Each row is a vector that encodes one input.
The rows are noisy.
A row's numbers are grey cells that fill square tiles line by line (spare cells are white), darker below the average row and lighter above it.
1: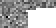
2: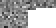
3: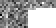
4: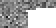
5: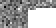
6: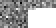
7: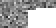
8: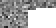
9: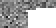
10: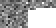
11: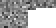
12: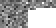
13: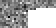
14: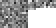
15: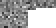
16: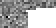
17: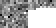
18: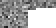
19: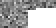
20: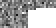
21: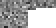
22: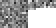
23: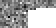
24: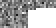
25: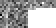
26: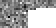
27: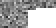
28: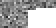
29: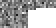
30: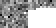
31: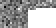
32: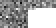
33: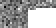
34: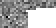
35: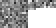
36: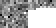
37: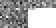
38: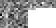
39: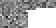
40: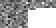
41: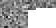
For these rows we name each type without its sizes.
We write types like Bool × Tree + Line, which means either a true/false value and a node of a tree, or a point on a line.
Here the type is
Bool × Bool × Bool + Line.
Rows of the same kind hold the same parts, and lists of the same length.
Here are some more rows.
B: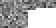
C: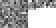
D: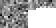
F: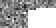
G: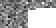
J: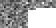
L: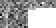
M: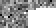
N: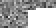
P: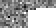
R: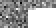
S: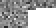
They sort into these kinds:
B, N, S
C, D, F, G, J, L, M, P, R

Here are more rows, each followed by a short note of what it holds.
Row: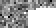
three true/false values
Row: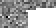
a point on a line
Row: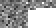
three true/false values
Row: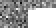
three true/false values
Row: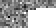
three true/false values
